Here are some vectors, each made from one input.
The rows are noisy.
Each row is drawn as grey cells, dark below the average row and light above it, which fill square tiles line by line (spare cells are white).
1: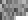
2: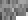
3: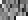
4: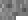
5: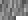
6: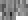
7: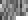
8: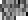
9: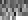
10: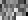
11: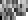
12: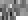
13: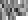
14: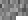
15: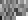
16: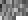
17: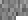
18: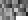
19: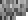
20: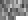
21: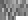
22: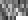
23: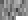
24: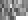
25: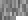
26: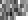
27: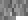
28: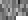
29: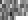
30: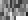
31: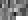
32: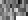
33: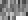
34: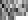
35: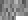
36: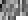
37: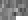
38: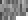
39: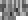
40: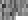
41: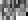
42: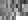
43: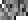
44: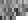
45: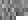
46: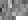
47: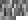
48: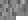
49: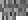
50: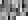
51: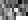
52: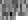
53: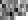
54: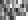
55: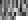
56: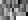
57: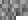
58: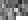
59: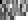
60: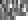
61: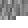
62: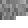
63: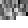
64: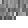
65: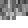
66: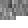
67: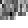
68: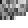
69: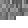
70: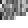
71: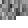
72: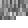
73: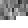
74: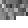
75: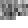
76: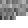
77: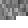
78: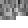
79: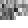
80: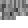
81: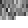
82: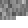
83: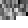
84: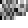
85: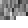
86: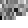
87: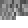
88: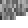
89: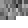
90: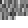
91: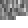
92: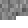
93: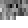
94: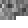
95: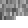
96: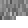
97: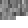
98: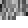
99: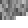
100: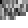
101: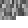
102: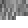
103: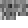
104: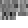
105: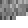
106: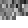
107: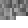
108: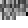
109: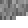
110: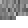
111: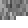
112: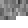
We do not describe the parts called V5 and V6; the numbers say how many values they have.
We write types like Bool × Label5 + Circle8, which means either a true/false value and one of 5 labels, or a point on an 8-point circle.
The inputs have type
Bool × V6 + Line4 + V5.
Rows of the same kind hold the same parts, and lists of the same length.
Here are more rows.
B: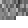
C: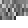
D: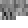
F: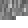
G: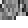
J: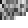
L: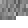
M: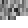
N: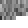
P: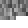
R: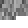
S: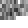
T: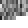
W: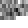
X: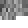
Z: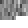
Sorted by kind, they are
B, C, G, J, L, N, P, T
D, S, W
F, M, R, X, Z

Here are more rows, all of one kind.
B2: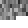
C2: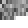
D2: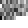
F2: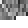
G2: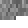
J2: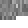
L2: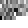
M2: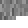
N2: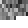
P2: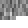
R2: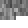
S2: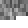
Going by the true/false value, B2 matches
C2, G2 and P2.
